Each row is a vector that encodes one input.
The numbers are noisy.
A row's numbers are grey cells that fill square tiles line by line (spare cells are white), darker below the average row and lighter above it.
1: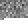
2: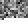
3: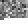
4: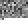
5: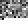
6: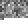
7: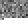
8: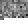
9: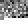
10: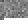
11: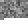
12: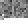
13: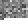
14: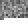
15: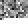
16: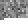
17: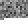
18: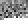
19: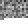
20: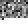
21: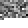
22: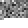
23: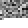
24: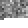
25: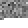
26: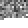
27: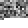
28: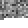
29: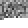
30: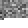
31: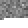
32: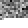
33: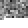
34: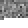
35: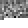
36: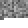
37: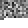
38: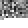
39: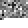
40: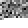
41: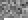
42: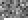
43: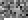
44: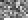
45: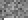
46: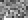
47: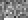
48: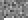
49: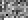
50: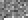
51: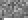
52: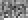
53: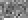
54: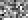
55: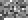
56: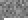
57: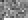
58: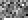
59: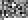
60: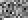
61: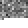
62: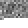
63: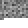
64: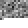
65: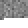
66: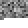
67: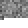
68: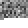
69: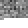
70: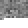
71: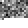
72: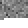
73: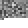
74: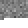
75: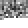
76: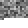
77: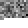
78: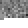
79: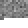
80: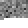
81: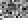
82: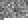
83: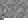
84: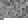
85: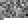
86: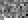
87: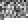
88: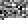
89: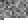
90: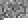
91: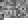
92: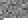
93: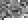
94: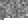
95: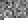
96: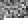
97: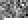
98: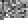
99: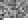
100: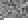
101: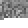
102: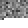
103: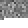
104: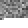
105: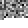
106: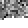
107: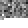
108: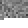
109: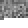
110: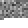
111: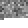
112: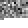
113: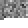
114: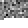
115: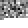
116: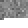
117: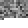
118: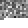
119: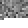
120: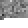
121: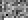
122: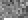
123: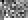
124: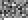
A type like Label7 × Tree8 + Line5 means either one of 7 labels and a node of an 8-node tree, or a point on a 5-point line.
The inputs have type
List2(Label5 × Line5 + Line4).
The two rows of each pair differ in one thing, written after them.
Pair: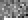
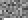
the place on the 5-point line in item 1 of the list
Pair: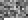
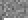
the place on the 5-point line in item 1 of the list
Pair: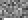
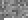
the label in item 2 of the list
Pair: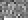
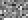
the place on the 5-point line in item 2 of the list
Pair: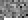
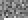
the label in item 2 of the list
